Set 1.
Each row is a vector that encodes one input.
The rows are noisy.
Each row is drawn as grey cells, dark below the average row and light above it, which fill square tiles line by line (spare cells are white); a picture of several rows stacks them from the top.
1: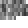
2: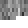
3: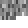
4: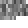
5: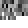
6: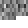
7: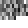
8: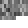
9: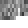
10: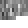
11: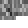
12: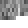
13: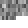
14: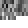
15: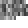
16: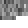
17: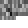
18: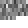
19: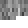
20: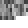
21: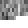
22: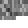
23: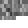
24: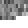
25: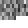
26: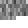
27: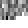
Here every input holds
one of 5 labels.
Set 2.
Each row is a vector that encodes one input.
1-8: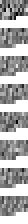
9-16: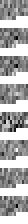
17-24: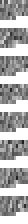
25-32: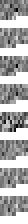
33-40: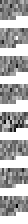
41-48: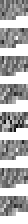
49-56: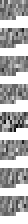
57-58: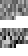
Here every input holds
either a fixed value, or four true/false values.
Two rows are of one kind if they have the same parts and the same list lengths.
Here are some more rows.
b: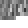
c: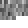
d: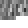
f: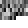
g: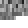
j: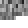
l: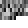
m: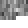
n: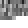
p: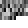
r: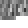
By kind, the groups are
b, c, d, g, j, m, n, r
f, l, p

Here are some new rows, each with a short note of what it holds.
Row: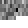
four true/false values
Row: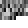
a fixed value
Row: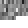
four true/false values
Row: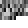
a fixed value
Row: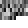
a fixed value
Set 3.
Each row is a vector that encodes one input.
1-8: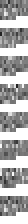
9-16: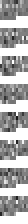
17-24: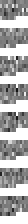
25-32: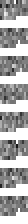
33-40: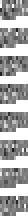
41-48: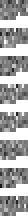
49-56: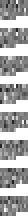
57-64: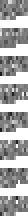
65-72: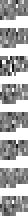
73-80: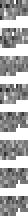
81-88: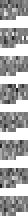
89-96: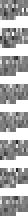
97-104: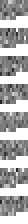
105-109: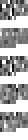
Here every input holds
either a fixed value, or four true/false values.
